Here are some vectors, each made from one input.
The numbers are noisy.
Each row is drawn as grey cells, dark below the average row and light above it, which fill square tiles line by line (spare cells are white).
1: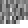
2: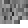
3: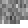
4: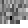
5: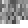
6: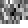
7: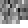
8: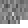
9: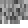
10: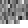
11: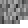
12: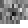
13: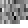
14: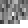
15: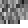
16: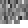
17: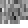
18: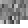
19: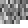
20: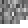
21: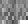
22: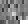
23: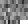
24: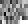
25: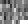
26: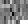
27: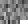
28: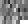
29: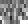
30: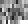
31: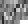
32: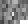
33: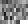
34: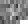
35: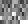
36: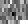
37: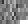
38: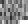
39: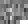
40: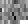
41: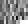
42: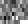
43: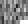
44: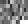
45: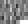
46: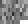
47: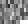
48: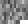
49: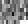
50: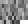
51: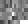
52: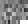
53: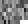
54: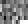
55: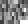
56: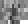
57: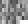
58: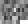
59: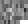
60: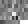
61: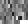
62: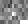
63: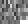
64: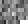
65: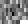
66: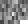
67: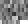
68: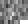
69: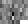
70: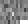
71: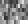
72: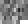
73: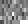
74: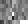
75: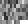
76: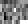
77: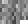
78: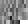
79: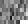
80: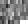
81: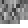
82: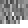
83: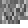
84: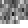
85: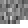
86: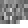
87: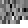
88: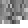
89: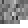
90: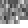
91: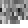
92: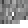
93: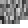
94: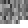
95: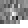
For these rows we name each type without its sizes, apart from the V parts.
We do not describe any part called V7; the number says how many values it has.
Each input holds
either a point on a line, or a true/false value and a value of V7.
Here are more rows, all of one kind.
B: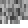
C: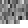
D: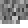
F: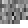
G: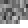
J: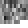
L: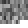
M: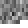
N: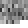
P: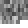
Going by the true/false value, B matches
F and N.
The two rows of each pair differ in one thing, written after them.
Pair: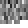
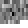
the value of V7
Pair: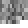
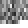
the value of V7
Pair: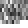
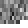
the value of V7
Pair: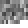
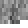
the true/false value
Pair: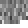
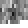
the value of V7
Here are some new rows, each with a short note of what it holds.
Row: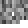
a point on a line
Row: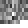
a point on a line
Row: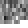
a true/false value and a value of V7
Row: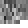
a true/false value and a value of V7
